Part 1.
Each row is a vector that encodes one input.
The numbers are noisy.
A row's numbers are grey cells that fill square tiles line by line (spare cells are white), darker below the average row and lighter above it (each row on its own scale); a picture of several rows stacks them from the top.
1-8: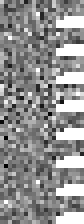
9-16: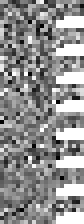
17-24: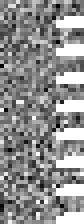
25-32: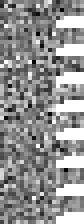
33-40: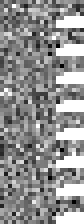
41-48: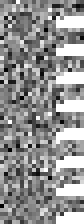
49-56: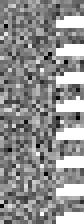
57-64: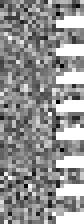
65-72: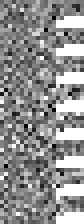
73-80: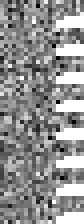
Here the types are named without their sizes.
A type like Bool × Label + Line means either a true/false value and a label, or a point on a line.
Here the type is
Bool × (Tree + Unit).
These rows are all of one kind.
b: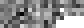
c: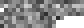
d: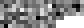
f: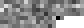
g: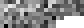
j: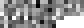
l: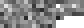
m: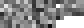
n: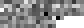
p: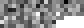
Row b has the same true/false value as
d, g, j and p.
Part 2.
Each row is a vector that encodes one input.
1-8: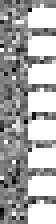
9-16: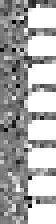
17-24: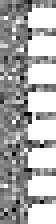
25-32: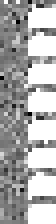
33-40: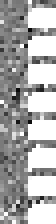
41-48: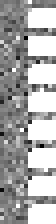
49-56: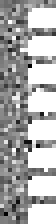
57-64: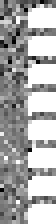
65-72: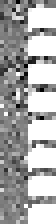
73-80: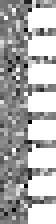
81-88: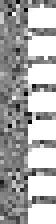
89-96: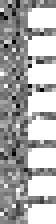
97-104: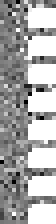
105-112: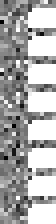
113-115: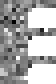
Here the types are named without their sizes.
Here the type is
Bool × (Tree + Unit).
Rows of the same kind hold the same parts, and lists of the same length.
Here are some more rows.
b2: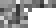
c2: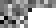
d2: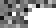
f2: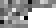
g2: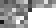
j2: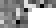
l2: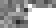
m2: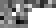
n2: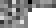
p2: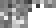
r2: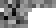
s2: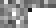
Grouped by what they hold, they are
b2, c2, d2, f2, g2, j2, l2, m2, n2, p2, s2
r2

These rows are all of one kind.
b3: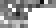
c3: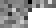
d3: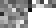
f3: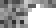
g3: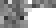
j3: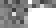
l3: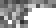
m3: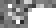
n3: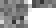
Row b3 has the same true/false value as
c3 and d3.
